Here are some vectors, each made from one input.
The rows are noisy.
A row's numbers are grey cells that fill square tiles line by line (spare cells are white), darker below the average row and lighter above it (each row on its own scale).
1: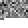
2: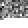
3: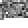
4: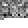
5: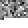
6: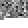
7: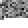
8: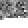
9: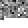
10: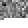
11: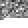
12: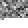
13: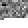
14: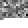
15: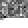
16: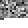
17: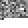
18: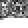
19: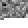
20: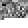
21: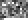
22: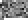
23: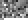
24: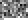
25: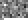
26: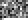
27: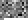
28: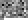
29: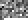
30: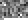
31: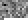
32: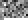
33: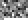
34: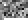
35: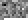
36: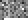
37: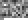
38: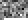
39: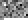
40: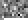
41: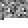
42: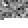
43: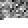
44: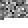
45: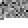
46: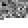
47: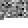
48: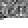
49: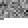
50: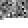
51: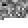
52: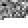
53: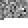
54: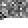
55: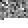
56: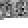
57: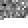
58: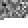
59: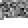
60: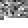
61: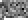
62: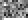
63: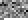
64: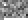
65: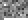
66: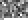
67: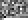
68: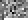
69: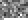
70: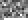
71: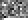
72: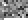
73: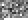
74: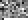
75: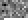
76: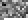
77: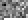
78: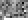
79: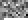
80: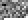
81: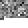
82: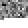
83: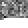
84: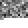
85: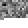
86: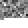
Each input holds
a point on an 8-point circle and a point on each of two 7-point lines.
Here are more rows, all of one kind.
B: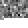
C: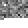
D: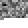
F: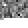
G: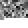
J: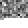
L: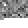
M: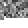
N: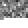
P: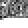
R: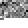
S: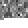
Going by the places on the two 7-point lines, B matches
D, F, P and S.
